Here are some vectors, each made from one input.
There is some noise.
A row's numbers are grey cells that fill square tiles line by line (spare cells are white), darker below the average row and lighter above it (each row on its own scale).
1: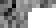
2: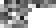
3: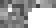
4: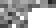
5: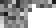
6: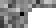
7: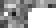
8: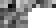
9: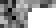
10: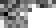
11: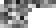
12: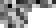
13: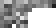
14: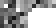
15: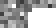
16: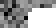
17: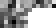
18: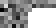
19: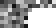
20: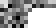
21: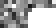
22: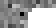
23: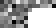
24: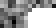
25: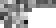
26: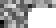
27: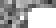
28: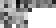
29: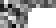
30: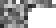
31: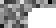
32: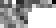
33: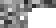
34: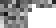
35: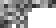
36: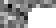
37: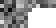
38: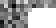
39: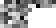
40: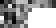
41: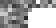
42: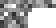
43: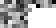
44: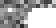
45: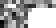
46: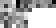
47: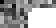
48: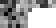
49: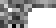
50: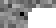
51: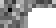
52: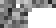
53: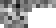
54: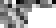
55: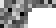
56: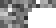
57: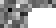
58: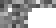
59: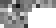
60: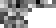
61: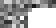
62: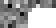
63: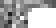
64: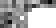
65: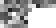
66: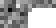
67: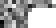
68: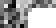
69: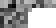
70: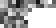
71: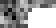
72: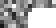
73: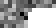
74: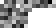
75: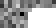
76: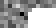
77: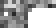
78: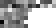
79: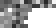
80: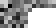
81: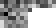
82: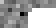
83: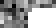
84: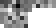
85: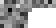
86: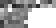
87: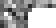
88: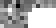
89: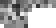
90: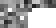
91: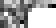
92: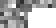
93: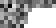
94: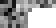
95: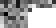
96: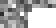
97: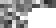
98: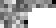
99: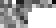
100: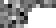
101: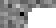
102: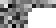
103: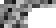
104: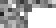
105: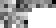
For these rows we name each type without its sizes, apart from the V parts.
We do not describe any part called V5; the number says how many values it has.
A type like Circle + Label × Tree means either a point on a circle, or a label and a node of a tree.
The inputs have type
(Bool × Bool × Bool × V5 + Unit) × Label.
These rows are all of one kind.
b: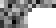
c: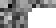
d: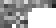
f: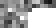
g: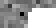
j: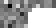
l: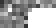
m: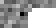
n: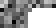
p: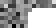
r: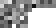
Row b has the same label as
c, n and p.
